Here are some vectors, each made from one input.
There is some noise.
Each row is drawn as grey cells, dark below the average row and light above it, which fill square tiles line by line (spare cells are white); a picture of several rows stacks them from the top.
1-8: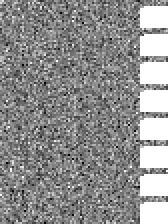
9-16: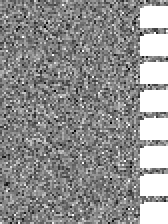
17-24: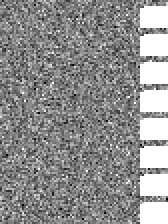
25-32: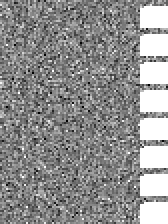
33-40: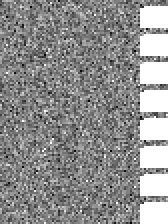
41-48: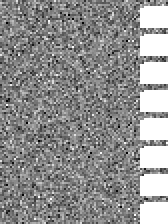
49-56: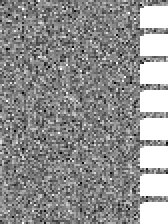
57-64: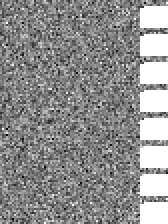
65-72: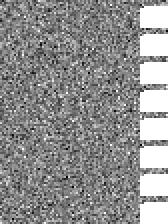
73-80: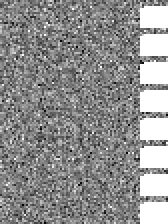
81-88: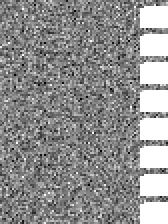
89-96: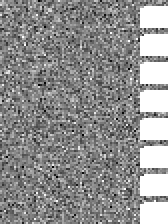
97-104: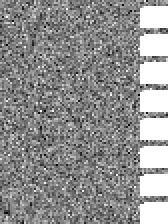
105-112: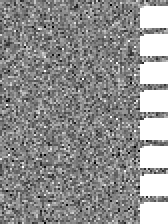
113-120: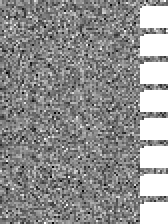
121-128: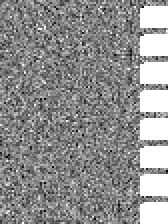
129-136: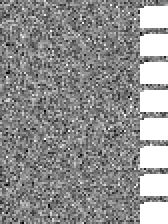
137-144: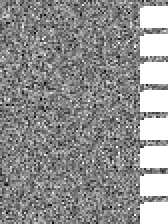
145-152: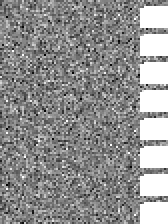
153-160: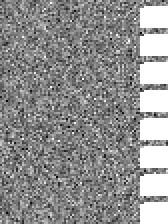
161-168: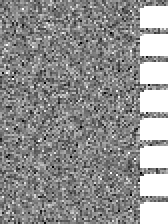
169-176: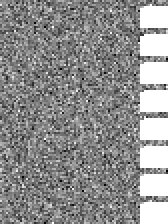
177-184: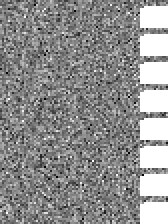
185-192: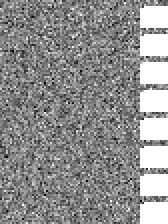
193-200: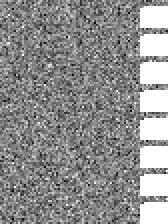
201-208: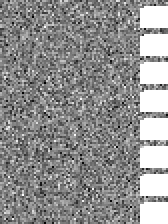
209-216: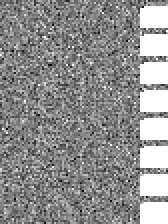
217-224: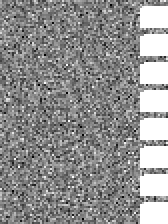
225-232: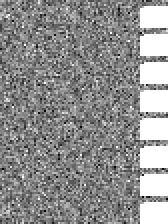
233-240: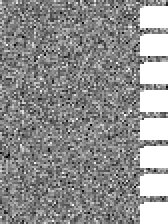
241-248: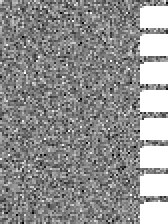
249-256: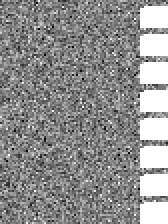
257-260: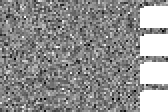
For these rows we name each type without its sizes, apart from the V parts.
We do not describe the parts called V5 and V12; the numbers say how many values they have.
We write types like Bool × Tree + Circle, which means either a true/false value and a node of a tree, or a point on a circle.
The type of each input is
Label × (Line + V5) × V12.
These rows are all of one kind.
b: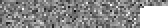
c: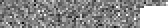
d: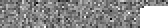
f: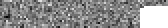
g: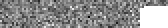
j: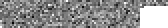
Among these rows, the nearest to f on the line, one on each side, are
d and g.
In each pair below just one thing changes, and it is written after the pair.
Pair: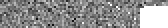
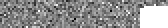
the value of V12
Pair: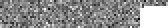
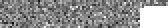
the value of V12
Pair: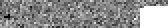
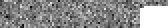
the label
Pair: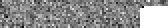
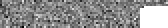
the value of V12
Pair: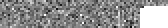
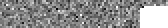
the label
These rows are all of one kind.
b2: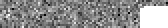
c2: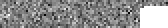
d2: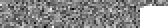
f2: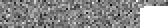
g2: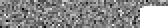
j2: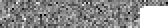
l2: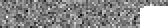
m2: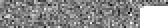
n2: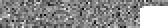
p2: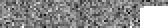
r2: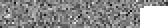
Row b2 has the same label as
c2, f2, l2 and r2.
